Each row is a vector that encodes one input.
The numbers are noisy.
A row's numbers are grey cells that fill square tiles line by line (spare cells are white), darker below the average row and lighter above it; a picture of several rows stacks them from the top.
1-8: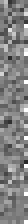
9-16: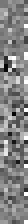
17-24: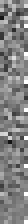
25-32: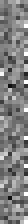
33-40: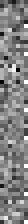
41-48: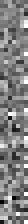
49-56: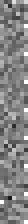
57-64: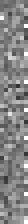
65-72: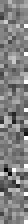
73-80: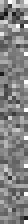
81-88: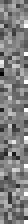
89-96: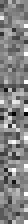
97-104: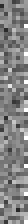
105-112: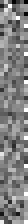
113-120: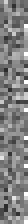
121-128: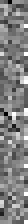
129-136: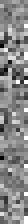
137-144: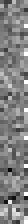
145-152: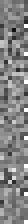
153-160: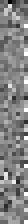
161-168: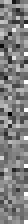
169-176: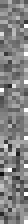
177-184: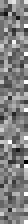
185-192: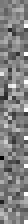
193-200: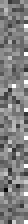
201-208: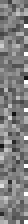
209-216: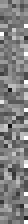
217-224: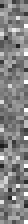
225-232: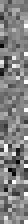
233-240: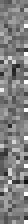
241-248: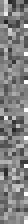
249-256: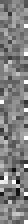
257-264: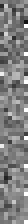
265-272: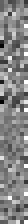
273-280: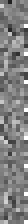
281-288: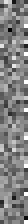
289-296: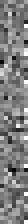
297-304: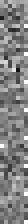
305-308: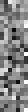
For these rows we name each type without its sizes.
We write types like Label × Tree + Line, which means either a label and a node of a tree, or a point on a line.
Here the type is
Bool × Bool × Bool × Bool × Tree + Unit.
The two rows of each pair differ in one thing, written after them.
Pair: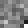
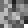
one of the four true/false values
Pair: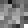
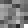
one of the four true/false values
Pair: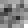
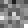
one of the four true/false values
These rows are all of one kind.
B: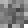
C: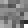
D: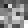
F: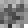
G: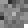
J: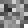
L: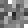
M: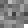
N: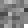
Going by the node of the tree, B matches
F and J.
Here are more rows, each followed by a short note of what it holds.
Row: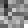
a node of a tree and four true/false values
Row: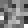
a node of a tree and four true/false values
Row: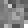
a node of a tree and four true/false values
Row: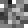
a node of a tree and four true/false values
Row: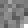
a node of a tree and four true/false values
